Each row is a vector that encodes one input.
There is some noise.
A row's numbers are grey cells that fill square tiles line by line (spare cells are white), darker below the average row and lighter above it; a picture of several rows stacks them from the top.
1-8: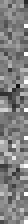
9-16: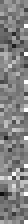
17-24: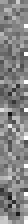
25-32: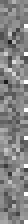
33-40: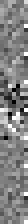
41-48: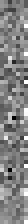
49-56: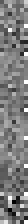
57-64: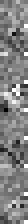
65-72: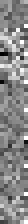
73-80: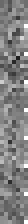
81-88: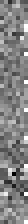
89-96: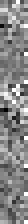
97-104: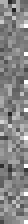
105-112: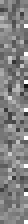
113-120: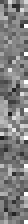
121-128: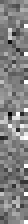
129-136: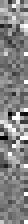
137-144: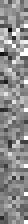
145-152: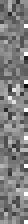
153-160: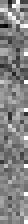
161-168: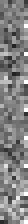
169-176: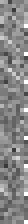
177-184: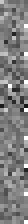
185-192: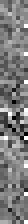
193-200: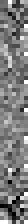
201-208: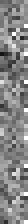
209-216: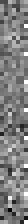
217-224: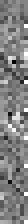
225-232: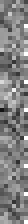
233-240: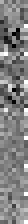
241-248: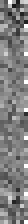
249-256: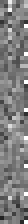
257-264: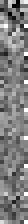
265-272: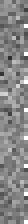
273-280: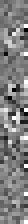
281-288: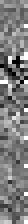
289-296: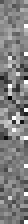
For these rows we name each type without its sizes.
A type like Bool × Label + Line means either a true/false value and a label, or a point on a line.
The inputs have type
(Bool × Label + Line) × Line.
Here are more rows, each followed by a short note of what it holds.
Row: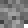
a label, a point on a line and a true/false value
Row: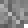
a label, a point on a line and a true/false value
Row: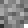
a point on each of two lines
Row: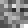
a point on each of two lines
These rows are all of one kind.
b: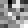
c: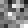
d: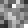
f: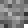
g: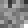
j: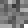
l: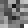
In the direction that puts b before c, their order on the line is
j, l, f, b, c, d, g.
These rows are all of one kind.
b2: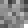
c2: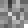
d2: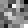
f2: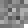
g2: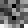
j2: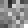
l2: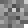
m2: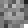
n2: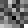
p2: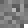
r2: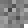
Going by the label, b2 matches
c2 and j2.
